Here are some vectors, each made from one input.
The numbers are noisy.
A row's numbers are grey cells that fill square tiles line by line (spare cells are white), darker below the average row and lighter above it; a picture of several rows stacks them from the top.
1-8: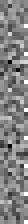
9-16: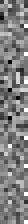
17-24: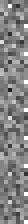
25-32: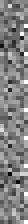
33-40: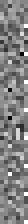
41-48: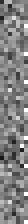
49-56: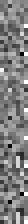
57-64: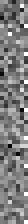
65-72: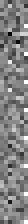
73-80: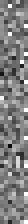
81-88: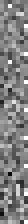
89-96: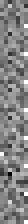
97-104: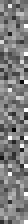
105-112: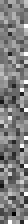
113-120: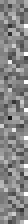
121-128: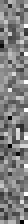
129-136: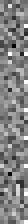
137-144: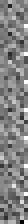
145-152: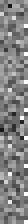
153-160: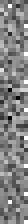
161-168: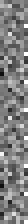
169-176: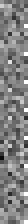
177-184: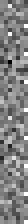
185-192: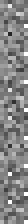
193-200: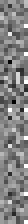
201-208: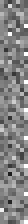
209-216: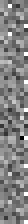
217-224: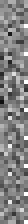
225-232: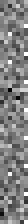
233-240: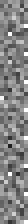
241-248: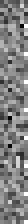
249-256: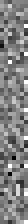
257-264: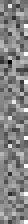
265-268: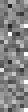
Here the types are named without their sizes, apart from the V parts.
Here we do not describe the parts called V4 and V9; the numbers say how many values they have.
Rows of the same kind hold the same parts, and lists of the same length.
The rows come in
2 kinds.
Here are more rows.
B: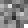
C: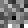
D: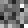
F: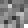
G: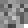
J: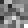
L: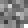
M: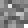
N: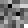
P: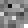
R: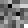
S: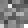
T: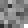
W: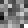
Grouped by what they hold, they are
B, F, G, L, M, P, S, T
C, D, J, N, R, W

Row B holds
a node of a tree, a true/false value and a value of V9.
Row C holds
a true/false value and a value of V4.
